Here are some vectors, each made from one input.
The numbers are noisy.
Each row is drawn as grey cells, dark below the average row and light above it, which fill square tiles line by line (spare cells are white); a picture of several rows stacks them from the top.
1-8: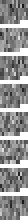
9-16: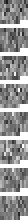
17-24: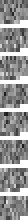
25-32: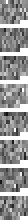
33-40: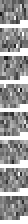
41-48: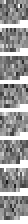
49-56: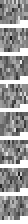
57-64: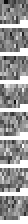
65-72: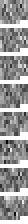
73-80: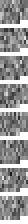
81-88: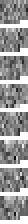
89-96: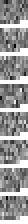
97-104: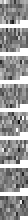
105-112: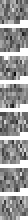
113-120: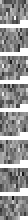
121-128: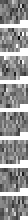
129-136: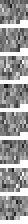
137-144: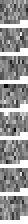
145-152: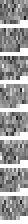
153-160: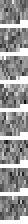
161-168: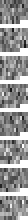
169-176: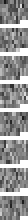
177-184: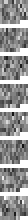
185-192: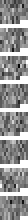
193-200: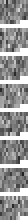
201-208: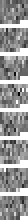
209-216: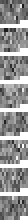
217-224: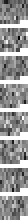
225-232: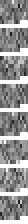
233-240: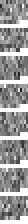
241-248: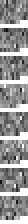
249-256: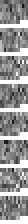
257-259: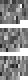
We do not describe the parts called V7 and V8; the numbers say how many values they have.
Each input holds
a true/false value and a value of V8, together with either a point on a 6-point line, or a value of V7.
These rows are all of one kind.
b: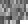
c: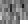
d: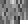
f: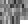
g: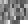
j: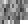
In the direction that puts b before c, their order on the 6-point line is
j, d, b, c, f, g.
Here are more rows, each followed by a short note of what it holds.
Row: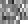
a true/false value, a value of V7 and a value of V8
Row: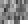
a point on a 6-point line, a true/false value and a value of V8
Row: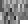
a true/false value, a value of V7 and a value of V8
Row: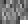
a point on a 6-point line, a true/false value and a value of V8
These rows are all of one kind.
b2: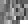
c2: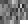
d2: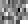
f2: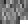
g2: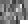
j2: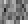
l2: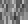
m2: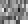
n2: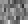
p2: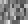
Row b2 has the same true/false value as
c2, f2 and l2.
